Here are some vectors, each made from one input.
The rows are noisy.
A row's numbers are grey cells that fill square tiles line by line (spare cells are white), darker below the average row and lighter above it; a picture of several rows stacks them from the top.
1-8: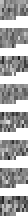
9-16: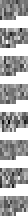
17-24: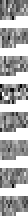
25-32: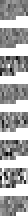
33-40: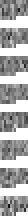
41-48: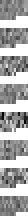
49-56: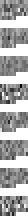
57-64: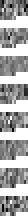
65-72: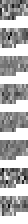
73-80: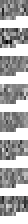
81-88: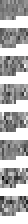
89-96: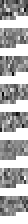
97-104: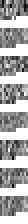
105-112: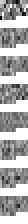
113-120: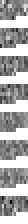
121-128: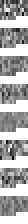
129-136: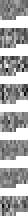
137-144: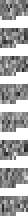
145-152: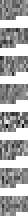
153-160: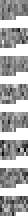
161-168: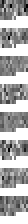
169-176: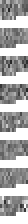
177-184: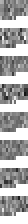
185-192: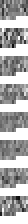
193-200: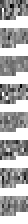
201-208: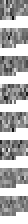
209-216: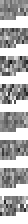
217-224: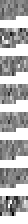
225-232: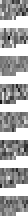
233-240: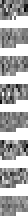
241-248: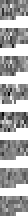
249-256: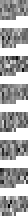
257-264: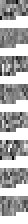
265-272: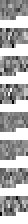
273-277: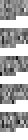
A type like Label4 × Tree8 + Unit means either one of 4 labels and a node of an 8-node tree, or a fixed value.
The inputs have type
(Bool × Bool × Bool + Unit) × Circle18 + Tree10.
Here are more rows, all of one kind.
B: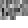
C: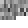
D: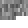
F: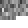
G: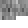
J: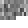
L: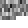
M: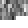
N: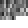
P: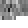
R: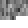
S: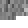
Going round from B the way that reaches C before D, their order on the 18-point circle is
B, G, P, C, L, D, J, M, R, N, S, F.
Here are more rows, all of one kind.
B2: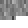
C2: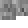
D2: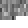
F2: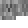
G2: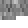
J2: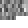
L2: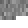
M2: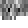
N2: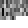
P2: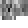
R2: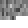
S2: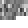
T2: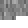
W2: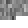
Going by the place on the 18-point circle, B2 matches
C2, G2 and P2.
